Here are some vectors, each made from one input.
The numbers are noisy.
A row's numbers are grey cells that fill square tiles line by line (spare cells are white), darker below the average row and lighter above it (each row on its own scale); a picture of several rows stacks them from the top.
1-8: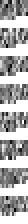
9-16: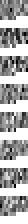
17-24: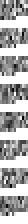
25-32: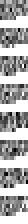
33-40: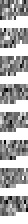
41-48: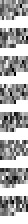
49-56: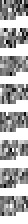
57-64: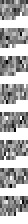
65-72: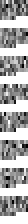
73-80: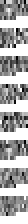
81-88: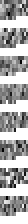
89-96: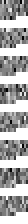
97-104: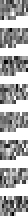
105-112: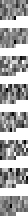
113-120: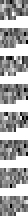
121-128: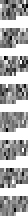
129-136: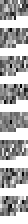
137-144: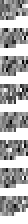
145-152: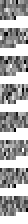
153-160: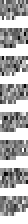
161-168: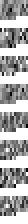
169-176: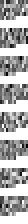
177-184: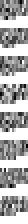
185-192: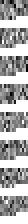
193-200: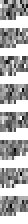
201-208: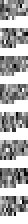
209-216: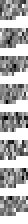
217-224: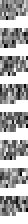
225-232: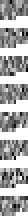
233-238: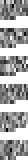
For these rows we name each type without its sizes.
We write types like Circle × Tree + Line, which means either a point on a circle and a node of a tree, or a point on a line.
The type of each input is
Bool × Bool × Bool × Bool × Line + Circle.
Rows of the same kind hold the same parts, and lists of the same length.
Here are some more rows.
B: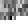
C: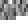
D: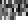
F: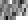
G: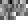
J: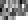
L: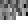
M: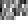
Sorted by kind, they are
B, D, G, L
C, F, J, M

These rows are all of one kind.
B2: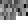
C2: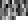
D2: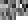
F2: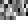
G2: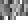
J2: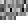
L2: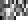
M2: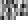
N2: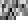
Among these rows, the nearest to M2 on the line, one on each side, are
D2 and G2.
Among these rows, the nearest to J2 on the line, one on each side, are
G2 and N2.
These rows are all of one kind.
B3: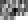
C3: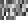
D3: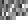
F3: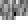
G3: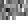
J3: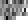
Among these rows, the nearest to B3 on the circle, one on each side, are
F3 and G3.
